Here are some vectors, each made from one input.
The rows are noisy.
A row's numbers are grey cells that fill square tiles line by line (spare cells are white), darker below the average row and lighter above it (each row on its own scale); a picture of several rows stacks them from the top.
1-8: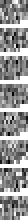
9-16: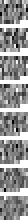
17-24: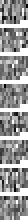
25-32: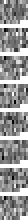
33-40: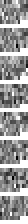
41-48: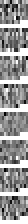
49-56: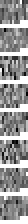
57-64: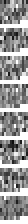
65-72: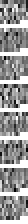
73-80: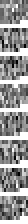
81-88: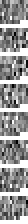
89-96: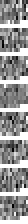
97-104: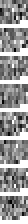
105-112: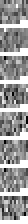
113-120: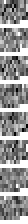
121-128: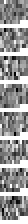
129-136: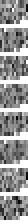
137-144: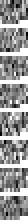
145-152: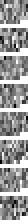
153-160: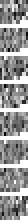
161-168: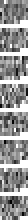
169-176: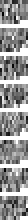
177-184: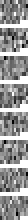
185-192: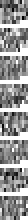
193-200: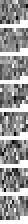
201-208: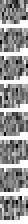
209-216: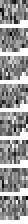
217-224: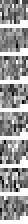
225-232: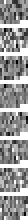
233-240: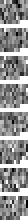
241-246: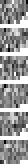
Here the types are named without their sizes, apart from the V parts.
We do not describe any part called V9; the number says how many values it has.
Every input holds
a list of items, each a true/false value and a value of V9.
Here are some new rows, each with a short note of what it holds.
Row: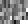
the empty list
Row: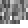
the empty list
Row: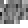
a list of one item
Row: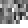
a list of two items
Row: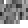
a list of one item
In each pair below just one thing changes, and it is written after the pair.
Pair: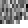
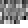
the true/false value in item 2 of the list
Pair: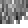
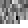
the true/false value in item 2 of the list
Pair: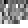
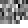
the value of V9 in item 2 of the list
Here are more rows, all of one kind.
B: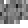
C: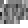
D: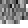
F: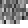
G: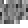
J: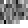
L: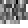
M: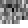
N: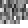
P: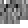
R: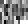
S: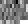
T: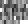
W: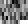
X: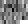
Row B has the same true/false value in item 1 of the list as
L, P, S and W.
